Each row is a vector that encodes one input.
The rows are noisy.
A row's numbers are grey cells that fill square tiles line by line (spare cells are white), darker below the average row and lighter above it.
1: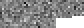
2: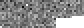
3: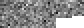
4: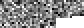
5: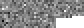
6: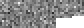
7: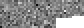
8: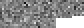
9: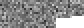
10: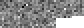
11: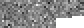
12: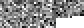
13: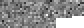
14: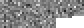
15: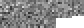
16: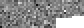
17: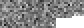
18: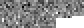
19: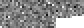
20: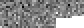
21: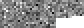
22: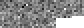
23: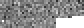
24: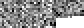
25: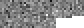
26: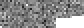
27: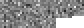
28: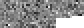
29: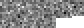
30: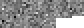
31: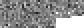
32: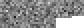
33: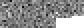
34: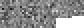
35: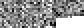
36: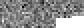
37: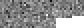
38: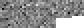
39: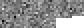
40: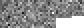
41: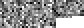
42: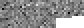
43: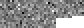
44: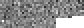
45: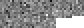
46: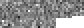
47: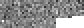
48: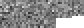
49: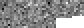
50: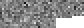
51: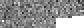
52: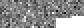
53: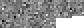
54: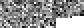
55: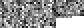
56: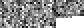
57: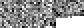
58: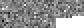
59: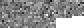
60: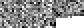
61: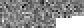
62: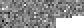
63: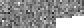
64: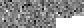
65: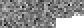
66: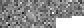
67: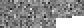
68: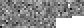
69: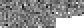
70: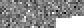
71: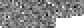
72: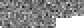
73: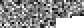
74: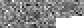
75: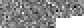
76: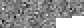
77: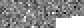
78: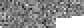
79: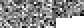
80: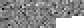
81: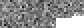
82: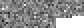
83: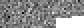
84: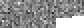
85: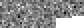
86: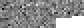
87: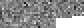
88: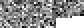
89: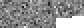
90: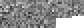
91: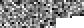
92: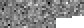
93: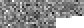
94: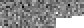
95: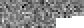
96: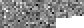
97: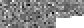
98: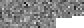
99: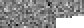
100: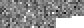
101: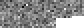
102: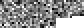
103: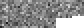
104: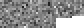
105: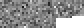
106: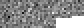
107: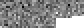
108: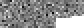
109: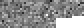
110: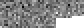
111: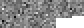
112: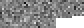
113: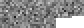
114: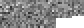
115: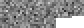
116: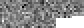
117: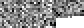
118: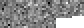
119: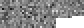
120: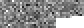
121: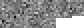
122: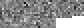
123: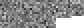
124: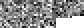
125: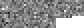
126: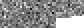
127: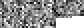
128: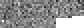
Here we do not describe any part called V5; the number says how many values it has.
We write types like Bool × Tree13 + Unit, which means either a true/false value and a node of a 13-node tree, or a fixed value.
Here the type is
(Label7 + Line6) × V5 + Line4.
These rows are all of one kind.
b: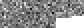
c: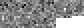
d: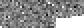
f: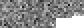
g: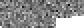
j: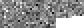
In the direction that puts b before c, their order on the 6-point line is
j, b, d, g, f, c.
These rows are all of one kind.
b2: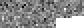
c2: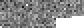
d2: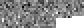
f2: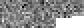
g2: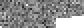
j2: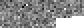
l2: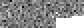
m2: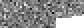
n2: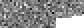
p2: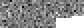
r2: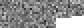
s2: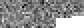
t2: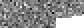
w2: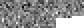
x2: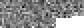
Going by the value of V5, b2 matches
c2, g2, j2 and r2.
